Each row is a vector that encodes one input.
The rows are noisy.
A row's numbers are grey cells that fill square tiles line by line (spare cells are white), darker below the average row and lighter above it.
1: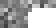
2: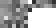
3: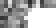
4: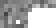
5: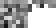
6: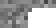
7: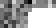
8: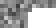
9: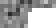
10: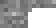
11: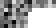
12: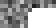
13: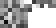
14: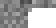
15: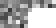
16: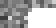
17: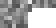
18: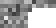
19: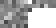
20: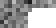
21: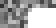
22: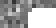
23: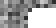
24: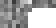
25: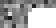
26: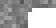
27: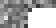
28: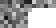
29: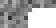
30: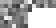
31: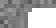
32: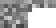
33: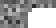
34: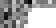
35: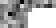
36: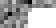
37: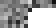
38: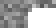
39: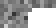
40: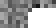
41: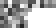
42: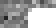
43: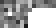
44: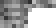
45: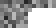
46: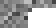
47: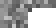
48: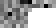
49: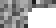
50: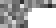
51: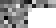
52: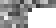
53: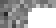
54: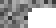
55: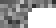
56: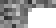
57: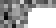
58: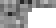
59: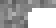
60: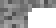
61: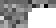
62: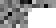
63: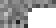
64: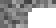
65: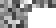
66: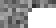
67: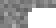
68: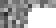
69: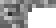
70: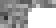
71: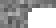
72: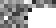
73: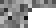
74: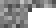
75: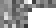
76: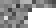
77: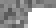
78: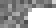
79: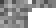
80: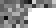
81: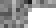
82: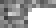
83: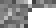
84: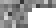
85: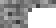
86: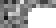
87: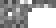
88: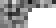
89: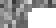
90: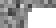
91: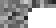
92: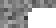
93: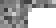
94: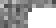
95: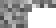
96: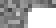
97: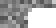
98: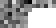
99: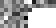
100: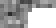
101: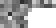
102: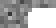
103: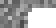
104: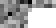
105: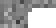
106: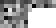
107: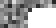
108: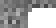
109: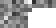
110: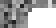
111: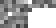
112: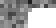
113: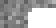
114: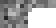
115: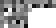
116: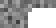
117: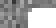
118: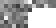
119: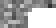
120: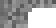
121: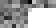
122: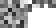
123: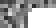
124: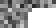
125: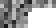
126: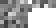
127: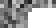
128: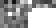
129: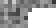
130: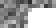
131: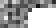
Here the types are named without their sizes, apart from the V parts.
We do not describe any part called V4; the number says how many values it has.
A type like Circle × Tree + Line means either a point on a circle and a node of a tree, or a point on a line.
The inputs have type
List(Bool × V4).
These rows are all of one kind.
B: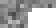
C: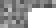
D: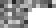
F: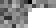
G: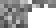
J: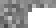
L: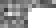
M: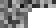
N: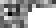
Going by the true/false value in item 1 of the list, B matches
D and F.
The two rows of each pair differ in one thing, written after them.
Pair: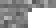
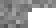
the value of V4 in item 1 of the list
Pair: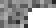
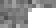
the true/false value in item 1 of the list
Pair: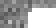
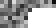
the value of V4 in item 1 of the list
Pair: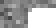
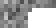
the true/false value in item 2 of the list
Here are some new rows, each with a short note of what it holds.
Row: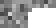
a list of two items
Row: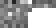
a list of one item
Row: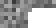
a list of one item
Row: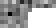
a list of two items
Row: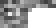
a list of one item
